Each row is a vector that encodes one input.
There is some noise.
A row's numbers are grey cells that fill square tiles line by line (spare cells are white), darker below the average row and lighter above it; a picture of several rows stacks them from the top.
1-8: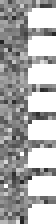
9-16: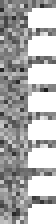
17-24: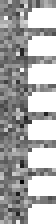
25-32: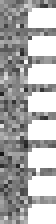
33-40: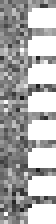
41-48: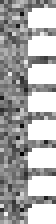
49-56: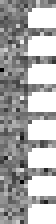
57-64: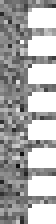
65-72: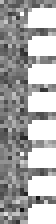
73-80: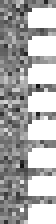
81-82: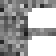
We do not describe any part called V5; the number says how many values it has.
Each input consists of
three true/false values, together with either a point on a 6-point circle, or a value of V5.
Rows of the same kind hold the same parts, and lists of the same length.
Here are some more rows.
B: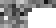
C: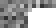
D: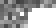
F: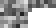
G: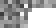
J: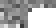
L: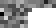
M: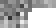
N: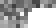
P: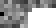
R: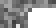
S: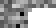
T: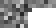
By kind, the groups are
B, D, F, G, L, M, N, P, S, T
C, J, R

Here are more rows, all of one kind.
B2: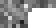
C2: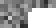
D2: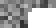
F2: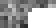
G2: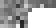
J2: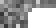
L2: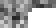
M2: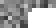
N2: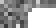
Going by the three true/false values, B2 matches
J2 and N2.
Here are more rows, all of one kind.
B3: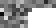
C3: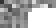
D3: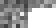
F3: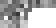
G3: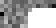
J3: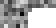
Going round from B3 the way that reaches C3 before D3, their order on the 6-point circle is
B3, J3, C3, F3, D3, G3.
